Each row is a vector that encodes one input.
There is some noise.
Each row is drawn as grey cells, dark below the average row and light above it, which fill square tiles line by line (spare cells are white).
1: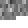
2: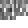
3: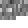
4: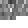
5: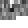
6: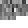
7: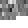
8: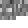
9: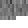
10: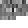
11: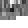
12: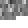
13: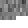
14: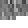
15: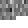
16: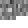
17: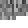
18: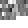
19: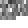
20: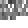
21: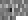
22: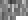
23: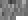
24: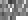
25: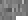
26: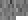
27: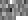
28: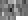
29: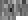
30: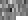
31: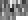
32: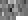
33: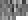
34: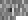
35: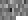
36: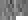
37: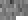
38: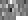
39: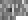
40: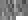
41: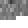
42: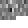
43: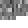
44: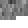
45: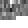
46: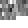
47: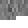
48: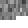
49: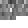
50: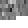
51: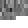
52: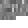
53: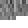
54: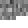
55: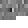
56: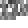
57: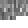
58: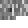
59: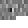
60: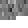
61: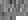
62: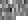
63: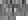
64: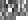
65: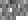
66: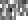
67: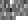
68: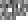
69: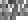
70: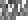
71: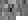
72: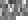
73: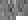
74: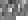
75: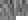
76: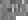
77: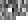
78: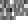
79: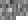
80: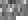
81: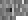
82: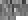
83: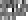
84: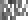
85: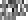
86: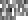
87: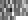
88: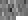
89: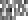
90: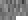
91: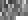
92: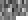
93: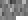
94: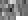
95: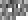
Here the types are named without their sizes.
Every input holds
a true/false value, together with either a point on a circle, or a fixed value.
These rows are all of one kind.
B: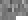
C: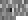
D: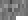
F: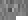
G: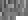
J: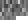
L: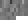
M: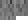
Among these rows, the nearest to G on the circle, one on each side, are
D and F.
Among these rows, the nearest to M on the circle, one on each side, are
D and L.
